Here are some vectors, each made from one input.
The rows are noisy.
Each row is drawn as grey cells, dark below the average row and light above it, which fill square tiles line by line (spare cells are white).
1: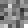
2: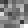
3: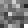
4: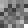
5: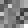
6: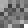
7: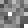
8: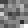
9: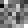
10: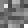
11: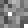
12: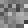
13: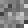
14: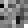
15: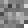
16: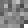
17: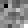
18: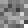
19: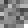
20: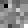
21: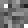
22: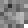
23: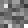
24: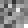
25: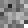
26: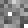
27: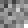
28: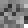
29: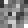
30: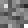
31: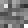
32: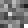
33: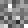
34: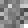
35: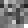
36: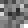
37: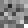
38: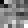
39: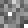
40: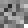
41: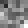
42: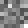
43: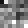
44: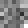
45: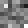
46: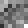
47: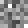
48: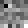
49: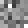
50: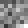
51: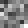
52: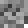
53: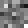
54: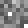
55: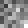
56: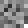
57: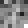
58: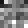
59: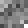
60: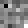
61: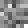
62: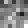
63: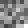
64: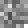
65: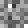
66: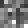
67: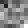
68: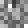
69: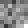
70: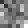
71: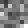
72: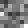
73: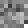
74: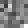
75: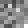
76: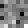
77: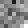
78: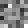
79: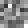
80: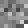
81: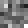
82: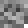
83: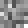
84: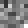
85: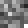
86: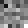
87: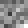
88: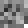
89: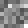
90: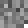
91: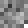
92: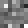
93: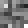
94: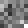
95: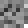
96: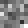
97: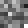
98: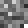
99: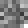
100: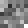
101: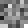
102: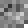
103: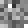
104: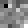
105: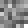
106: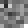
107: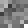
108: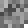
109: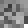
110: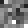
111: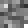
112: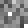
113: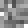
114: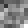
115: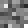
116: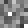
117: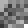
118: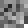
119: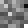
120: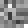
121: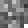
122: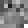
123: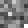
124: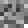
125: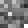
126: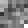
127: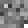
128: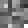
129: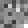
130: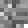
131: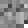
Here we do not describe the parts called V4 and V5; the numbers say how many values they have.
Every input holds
either a point on a 7-point line and a value of V5, or a true/false value and a value of V4.
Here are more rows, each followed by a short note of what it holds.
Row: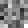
a point on a 7-point line and a value of V5
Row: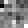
a point on a 7-point line and a value of V5
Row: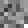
a true/false value and a value of V4
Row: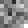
a point on a 7-point line and a value of V5
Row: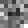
a point on a 7-point line and a value of V5
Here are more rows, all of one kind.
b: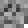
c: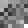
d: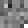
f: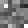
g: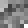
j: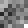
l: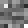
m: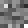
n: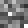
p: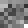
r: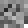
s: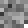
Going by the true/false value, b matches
d, r and s.
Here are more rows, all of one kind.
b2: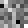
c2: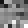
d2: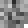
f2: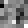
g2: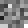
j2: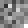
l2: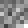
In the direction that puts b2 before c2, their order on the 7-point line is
b2, f2, c2, g2, j2, l2, d2.
